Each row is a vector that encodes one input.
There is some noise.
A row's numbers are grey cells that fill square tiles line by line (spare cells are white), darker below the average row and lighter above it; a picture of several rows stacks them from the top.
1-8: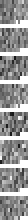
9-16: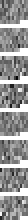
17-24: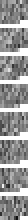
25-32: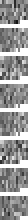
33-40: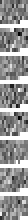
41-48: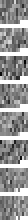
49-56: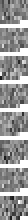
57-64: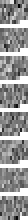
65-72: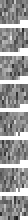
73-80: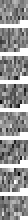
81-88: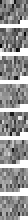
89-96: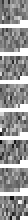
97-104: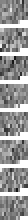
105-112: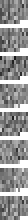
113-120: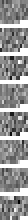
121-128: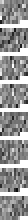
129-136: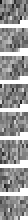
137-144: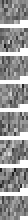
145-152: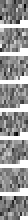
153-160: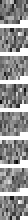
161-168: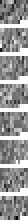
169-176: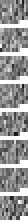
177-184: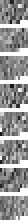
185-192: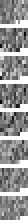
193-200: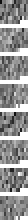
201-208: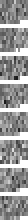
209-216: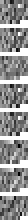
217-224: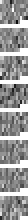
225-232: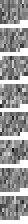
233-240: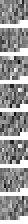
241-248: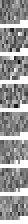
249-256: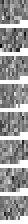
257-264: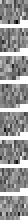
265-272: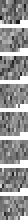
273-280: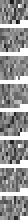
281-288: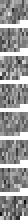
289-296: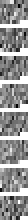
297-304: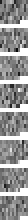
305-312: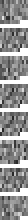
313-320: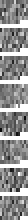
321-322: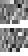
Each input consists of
either a node of a 13-node tree, or three true/false values.
